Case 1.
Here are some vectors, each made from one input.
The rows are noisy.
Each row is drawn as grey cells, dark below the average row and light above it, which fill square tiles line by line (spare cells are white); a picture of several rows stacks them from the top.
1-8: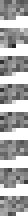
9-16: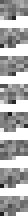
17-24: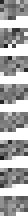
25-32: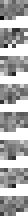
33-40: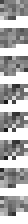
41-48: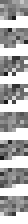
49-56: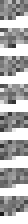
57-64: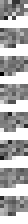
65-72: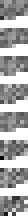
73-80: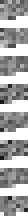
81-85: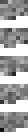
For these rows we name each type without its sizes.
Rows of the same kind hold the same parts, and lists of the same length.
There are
3 kinds of row.
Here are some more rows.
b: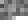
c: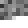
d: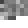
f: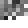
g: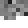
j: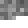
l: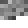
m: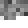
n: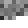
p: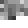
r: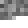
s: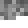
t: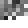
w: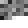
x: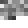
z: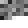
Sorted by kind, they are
b, c, g, j, m, r, s, w, z
d, l, n, p, x
f, t

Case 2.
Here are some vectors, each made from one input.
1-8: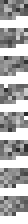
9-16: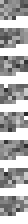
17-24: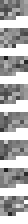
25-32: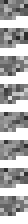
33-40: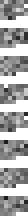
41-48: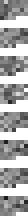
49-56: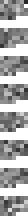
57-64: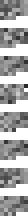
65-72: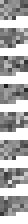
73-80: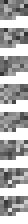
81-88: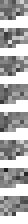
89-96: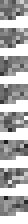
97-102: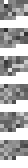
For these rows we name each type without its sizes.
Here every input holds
either a point on a line, or three true/false values.
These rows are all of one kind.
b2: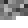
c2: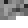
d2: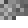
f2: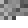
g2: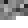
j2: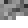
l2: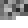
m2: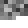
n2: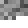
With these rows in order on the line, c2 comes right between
g2 and j2.
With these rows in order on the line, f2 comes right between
d2 and n2.
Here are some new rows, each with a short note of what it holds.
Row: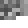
three true/false values
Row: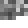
three true/false values
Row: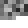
a point on a line
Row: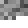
a point on a line
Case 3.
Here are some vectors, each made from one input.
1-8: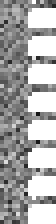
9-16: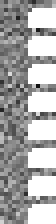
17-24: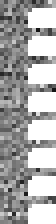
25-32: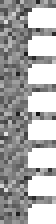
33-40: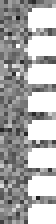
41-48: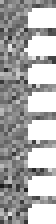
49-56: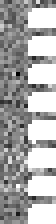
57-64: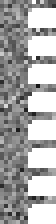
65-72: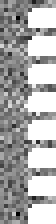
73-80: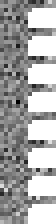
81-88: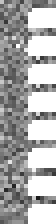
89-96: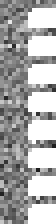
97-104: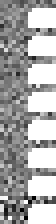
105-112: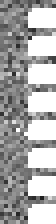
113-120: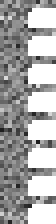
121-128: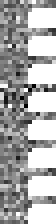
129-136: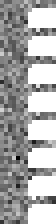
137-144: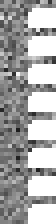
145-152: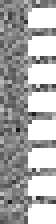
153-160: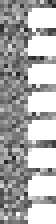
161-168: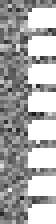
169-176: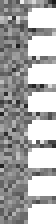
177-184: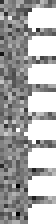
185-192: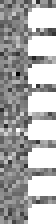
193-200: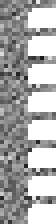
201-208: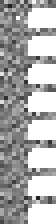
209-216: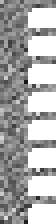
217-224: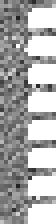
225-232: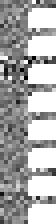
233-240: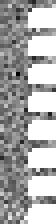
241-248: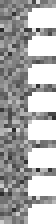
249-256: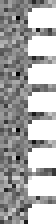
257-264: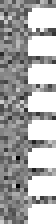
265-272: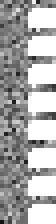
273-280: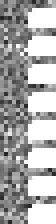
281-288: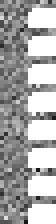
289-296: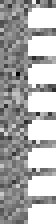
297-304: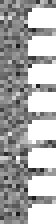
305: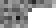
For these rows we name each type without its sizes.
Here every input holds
a list of points on a circle.
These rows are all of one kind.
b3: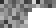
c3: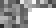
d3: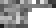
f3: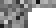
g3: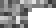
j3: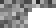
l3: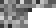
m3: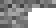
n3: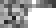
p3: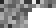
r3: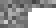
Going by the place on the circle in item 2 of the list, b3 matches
j3 and n3.
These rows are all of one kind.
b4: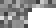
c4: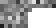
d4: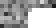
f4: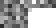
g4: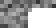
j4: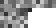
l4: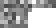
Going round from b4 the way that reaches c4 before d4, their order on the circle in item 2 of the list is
b4, j4, c4, l4, f4, g4, d4.
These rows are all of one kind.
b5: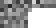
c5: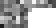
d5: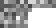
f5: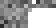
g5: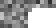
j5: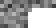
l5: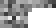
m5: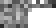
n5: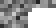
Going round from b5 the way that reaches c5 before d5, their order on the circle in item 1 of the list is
b5, f5, m5, c5, l5, d5, g5, n5, j5.
